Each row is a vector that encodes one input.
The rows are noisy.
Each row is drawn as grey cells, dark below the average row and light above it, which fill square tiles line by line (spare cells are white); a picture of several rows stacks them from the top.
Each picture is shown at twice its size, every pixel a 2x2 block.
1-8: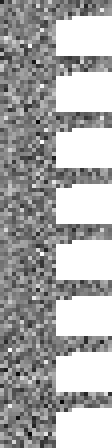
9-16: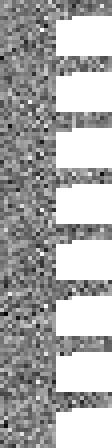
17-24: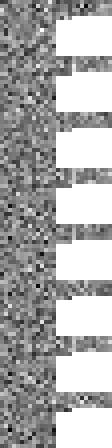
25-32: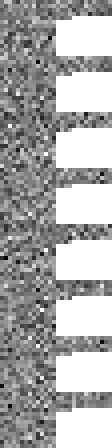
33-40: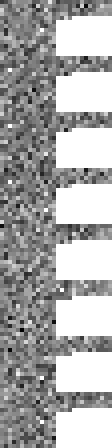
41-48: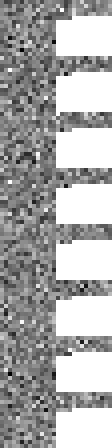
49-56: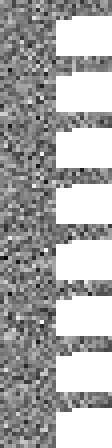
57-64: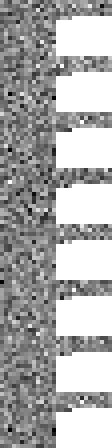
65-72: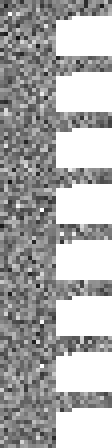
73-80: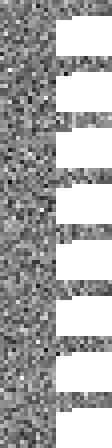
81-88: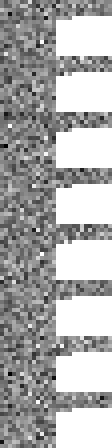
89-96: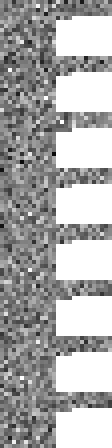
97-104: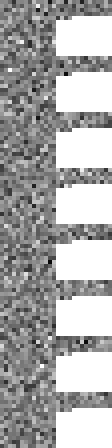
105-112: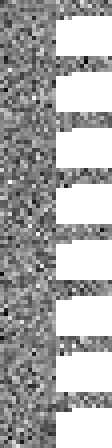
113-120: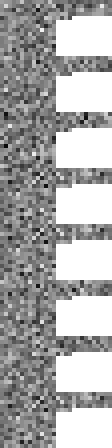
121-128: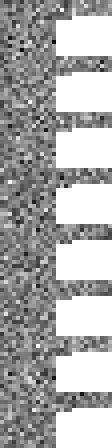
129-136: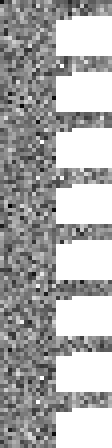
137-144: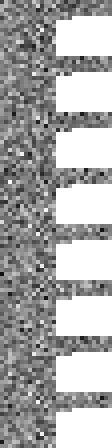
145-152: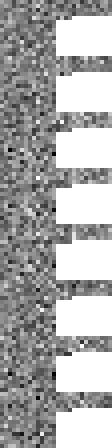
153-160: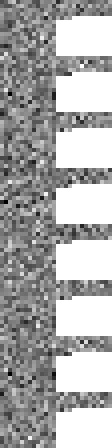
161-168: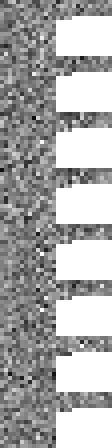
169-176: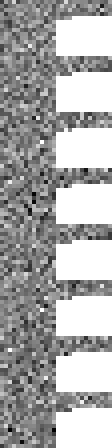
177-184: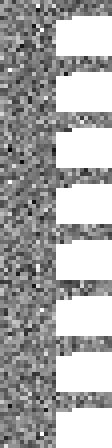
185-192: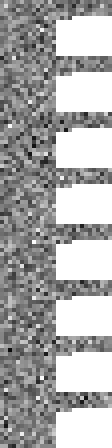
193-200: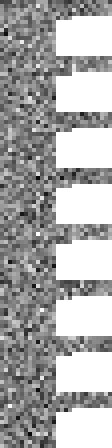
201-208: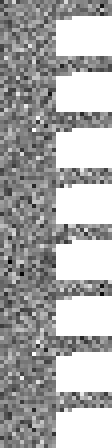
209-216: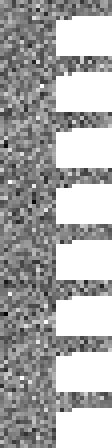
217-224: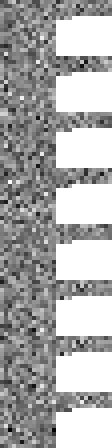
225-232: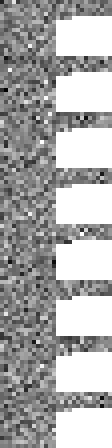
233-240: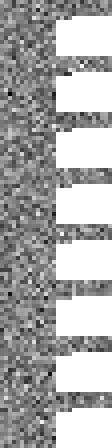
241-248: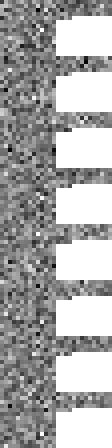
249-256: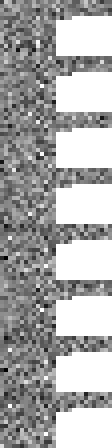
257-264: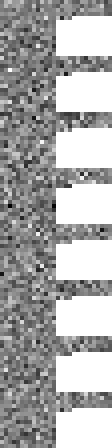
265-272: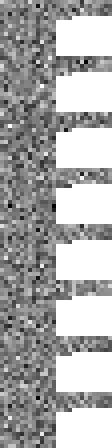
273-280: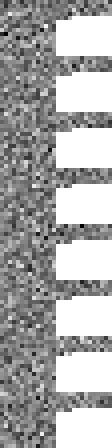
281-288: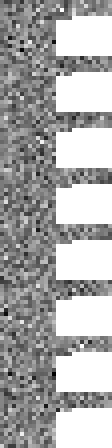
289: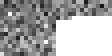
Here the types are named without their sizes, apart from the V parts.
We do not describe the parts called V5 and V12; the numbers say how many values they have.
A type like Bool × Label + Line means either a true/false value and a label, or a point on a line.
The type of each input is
(Bool × V12 + V5) × Line.
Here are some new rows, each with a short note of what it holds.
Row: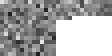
a point on a line, a true/false value and a value of V12
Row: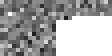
a point on a line, a true/false value and a value of V12
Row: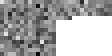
a point on a line, a true/false value and a value of V12
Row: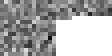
a point on a line, a true/false value and a value of V12
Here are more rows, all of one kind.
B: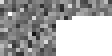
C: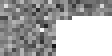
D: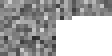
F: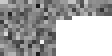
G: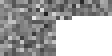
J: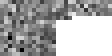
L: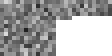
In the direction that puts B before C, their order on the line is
B, G, C, D, L, F, J.
